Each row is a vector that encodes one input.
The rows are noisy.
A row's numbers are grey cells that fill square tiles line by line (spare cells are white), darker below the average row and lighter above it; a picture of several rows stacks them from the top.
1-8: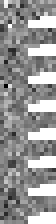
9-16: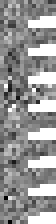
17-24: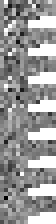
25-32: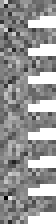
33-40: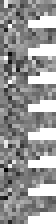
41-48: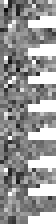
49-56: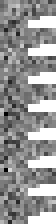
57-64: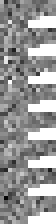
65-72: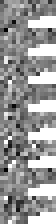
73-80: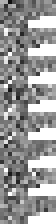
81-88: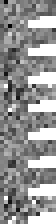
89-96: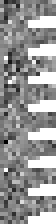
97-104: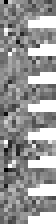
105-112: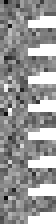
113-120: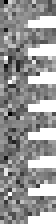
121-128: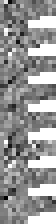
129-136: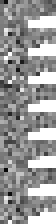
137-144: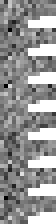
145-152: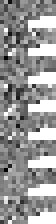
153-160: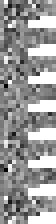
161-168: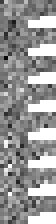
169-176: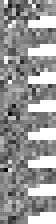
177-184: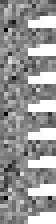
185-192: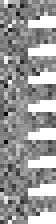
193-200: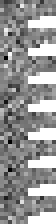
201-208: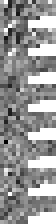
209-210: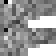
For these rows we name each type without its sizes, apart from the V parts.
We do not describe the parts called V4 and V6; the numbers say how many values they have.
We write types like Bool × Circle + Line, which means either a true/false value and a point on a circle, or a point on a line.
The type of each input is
(Label × Label × (Tree + V4) + Unit) × (Line + V6).
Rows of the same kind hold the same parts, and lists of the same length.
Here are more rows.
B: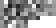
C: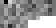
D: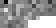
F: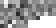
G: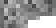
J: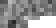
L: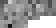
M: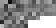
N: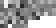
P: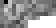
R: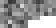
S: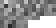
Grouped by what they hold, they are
B
C, D, G, L, P
F, N
J, S
M
R

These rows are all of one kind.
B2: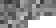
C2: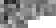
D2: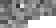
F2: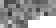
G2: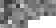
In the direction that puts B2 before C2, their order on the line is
B2, D2, F2, G2, C2.
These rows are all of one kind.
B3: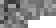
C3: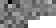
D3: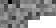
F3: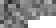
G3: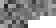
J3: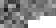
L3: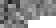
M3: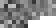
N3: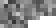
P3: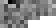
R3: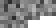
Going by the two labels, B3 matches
F3, L3 and R3.
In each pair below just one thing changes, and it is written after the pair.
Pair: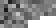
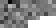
one of the two labels
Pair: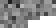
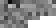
the place on the line
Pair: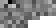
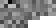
the value of V4
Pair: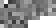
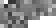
the value of V4
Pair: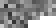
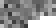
one of the two labels
